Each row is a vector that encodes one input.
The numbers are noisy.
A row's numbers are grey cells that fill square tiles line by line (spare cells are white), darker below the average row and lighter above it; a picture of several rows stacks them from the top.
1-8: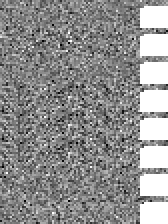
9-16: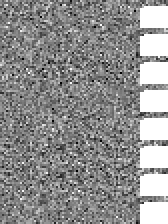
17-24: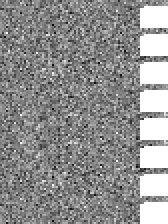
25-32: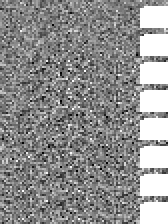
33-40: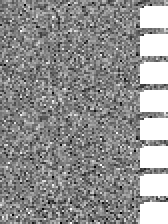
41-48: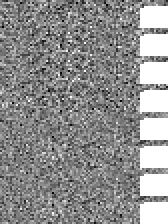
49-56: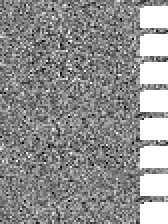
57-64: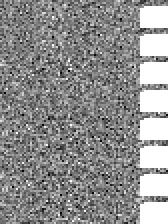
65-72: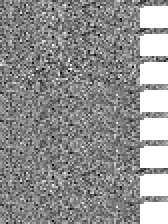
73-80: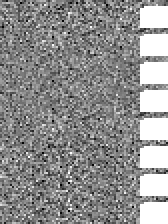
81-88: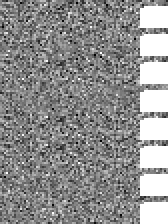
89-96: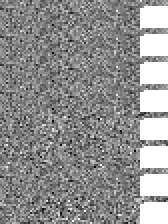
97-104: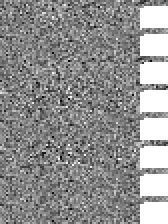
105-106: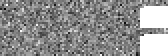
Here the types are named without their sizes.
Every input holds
either a point on a circle, or a point on a line.
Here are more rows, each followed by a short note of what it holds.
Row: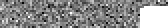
a point on a line
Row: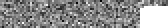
a point on a line
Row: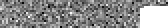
a point on a line
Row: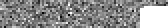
a point on a line
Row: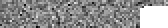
a point on a circle
